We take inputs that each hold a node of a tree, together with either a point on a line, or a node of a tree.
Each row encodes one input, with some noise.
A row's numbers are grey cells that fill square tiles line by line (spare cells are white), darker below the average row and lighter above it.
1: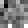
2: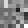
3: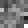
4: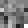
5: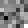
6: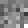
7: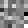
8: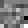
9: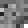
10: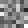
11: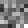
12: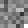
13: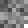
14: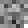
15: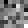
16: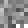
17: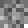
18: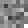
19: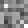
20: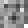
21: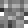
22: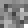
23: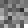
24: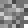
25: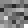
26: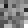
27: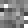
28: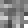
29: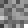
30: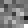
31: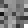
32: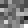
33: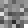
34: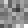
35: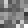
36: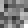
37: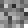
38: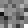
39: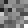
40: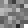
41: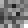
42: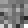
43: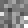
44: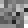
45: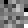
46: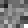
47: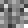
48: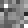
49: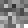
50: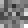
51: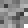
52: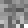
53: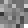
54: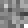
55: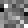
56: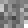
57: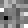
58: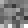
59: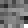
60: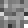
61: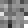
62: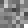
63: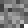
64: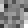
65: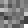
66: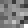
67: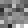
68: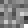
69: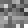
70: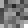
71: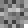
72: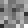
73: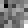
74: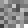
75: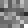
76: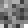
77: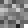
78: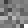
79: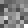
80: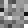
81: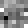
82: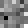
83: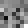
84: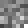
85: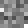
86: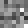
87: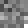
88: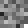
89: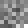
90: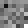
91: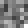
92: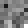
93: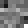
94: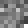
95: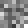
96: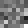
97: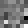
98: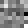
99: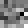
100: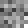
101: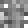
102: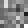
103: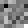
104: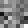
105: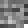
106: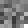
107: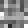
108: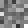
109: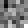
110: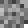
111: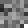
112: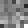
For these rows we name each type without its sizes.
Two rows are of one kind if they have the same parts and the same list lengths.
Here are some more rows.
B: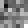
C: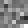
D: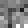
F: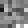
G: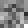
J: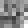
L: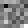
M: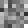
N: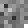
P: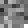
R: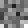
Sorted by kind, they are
B, C, J, L, N, P, R
D, F, G, M

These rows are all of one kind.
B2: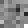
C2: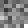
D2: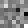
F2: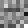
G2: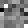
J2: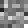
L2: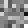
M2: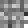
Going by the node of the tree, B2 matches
D2 and F2.
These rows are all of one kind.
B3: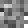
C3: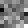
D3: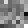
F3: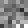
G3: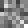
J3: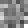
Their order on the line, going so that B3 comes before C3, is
F3, J3, B3, G3, D3, C3.
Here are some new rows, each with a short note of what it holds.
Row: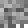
a point on a line and a node of a tree
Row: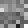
a node of each of two trees
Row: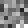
a point on a line and a node of a tree
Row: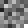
a point on a line and a node of a tree
